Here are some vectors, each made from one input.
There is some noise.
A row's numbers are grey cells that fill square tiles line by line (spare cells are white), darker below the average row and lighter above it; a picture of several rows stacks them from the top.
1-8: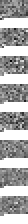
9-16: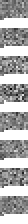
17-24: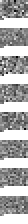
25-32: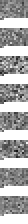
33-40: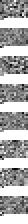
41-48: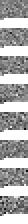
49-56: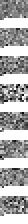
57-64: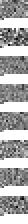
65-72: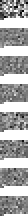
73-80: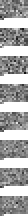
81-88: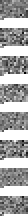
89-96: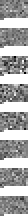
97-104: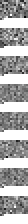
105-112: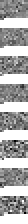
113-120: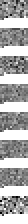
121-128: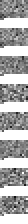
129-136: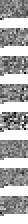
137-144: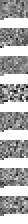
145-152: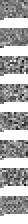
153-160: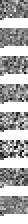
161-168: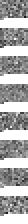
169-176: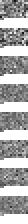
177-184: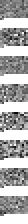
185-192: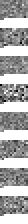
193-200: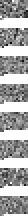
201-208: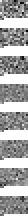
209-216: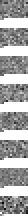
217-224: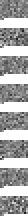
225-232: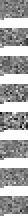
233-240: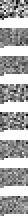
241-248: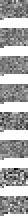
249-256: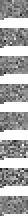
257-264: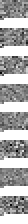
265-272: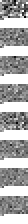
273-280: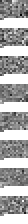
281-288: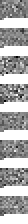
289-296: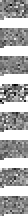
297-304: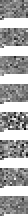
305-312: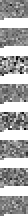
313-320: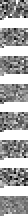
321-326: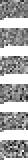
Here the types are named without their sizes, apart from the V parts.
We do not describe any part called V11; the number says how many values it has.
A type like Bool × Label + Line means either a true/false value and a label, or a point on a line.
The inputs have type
Bool × Bool × Bool + Line × Line + V11.
